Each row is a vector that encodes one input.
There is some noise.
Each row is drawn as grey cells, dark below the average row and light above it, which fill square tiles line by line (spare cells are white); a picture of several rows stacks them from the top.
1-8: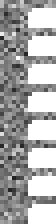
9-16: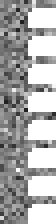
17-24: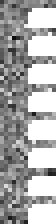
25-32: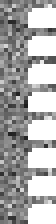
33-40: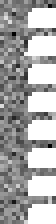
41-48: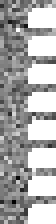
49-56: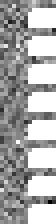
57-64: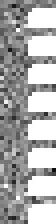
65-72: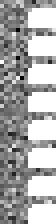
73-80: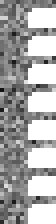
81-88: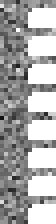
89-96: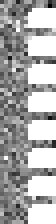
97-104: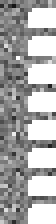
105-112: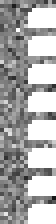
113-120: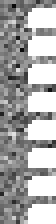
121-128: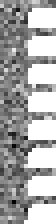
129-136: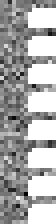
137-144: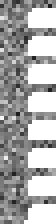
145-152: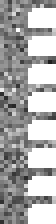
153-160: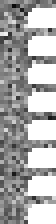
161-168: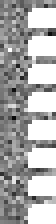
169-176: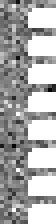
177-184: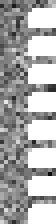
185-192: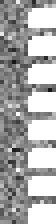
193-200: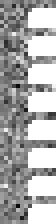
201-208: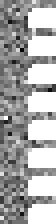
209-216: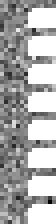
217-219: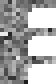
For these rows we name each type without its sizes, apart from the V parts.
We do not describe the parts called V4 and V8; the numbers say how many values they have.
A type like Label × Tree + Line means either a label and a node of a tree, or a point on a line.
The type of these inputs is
Bool × Circle + Unit + V4 × V8.
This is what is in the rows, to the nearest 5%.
About 40% of them hold a point on a circle and a true/false value. A few of them hold a fixed value. The rest hold a value of V4 and a value of V8.
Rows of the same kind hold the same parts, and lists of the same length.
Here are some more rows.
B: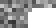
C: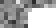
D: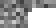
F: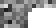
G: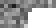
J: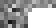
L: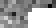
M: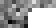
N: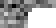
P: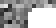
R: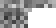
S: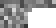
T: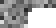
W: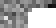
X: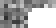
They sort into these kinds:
B, C, J, M, R, X
D, G, L, N, S, T, W
F, P

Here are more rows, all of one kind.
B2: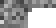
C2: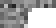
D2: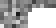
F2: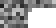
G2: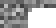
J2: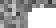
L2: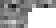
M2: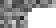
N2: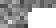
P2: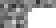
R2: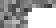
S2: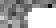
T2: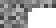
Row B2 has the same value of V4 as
J2 and M2.
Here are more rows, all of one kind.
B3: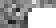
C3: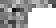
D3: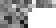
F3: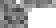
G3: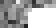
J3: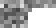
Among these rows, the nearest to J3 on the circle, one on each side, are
D3 and F3.
